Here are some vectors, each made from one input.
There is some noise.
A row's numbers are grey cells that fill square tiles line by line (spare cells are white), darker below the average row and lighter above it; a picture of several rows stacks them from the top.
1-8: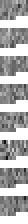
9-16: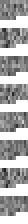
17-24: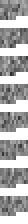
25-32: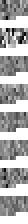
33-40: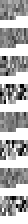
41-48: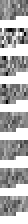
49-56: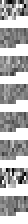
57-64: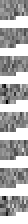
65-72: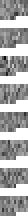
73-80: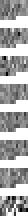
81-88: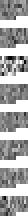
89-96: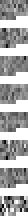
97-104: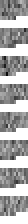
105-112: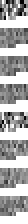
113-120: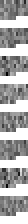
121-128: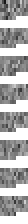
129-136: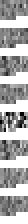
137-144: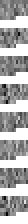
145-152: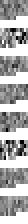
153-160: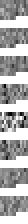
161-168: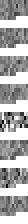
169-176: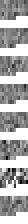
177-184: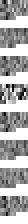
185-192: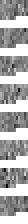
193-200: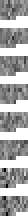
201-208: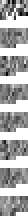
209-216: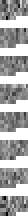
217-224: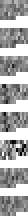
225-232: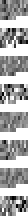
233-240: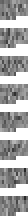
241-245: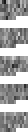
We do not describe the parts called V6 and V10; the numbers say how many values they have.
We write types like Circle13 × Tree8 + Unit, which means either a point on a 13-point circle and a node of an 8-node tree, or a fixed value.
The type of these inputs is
Bool × List2(Line7) × V10 + V6.
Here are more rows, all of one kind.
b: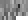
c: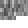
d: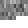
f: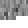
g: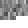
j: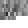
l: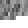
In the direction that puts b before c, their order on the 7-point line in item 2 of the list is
l, b, g, j, f, d, c.
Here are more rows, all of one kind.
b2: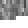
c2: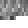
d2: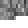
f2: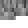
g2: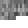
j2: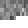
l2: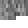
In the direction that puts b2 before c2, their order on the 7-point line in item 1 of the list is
g2, l2, f2, d2, b2, j2, c2.
